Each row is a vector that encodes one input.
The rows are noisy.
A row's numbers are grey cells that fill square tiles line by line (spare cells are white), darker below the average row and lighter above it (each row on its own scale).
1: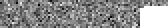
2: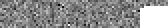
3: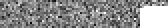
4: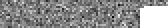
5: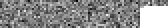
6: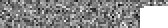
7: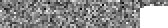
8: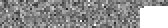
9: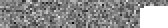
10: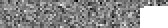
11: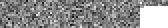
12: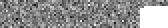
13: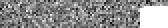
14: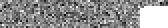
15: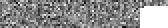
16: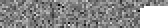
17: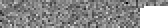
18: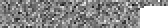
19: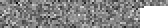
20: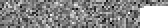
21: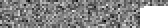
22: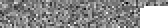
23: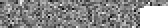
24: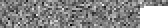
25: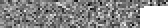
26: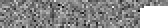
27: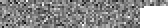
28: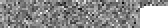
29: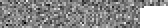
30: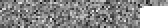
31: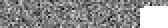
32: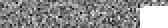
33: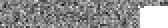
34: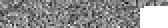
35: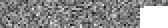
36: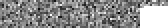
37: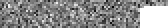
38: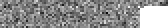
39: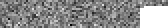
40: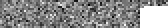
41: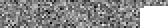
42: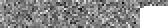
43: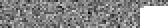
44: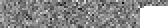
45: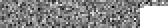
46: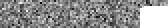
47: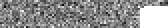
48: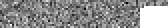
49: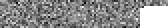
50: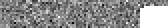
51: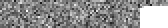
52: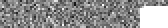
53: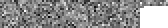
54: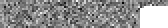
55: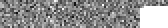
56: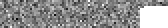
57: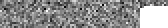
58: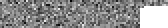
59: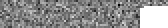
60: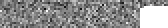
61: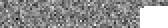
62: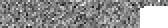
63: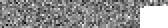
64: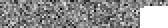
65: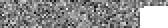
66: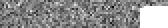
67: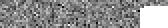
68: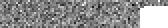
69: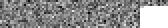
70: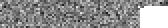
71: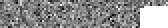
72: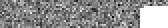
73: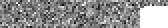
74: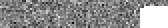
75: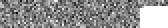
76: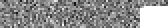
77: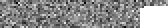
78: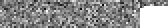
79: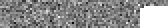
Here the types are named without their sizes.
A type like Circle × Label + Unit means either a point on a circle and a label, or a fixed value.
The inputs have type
Circle + Tree.
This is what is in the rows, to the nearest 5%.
About 50% of them hold a point on a circle. The rest hold a node of a tree.
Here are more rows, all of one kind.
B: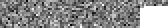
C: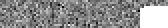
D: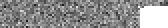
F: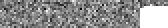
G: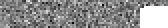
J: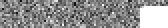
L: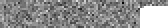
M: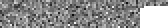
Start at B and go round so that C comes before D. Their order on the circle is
B, M, C, G, F, L, D, J.
